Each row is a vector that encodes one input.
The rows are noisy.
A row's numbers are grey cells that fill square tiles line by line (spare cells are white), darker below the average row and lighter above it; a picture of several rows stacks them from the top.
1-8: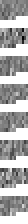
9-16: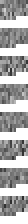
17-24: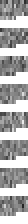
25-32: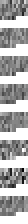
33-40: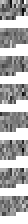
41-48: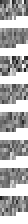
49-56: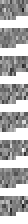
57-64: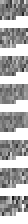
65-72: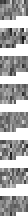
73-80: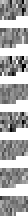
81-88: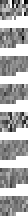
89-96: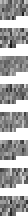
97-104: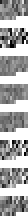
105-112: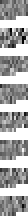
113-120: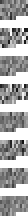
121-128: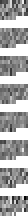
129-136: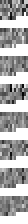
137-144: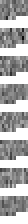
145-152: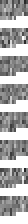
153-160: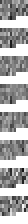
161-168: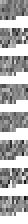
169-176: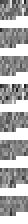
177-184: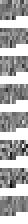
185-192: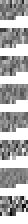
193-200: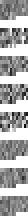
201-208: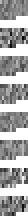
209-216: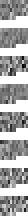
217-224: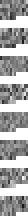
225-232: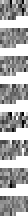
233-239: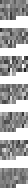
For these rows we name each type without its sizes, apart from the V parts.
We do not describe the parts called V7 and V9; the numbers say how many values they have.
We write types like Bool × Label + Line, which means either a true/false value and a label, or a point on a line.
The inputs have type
((Circle + V7) × V9 + Unit) × (Label + Line).
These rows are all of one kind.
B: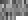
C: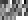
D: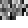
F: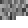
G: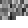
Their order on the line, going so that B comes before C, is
B, F, G, D, C.
